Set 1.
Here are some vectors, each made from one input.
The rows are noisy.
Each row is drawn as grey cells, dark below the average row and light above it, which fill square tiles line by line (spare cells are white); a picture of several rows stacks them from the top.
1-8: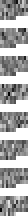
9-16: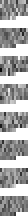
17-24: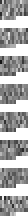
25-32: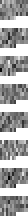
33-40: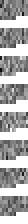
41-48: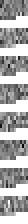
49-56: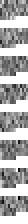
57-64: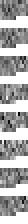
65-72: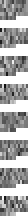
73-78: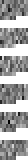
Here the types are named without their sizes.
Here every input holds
either a label, or a node of a tree.
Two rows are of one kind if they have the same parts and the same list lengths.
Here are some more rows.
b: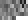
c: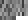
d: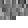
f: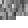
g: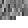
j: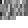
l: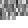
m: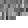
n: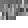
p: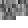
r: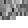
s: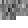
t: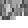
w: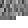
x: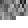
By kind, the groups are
b, c, d, f, g, m, n, p, s, w, x
j, l, r, t

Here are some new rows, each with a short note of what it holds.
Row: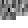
a node of a tree
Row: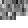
a node of a tree
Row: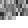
a label
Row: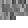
a node of a tree
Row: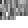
a label
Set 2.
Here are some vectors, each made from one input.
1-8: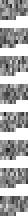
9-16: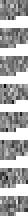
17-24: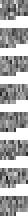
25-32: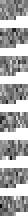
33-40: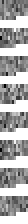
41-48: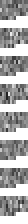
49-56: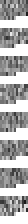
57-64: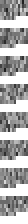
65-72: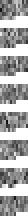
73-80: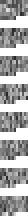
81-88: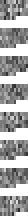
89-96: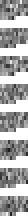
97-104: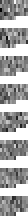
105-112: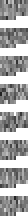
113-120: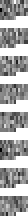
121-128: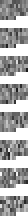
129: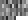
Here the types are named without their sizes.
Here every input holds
either a point on a circle, or a node of a tree.
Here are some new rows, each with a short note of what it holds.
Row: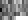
a point on a circle
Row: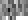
a point on a circle
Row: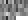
a node of a tree
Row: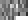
a point on a circle
